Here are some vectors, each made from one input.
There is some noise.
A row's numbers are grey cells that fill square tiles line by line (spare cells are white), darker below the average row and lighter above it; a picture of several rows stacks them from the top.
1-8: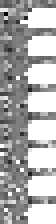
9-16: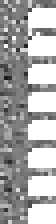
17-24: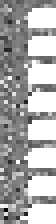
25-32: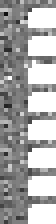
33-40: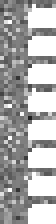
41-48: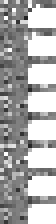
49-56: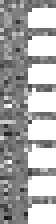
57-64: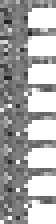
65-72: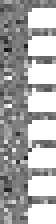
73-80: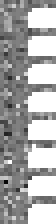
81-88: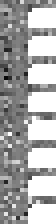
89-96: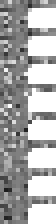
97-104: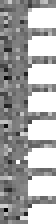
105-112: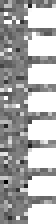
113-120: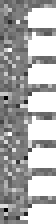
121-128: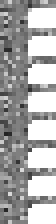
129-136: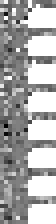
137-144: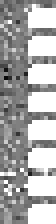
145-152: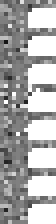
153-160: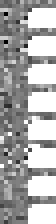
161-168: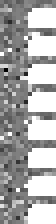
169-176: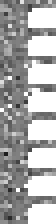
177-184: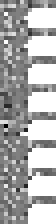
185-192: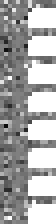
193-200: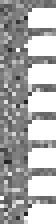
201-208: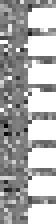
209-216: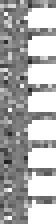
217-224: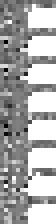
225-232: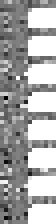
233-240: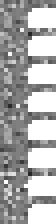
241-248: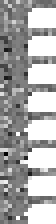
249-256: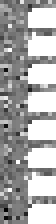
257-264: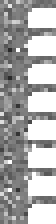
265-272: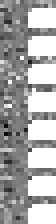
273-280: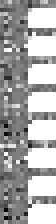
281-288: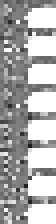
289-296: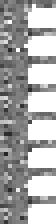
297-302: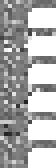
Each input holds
one of 7 labels.
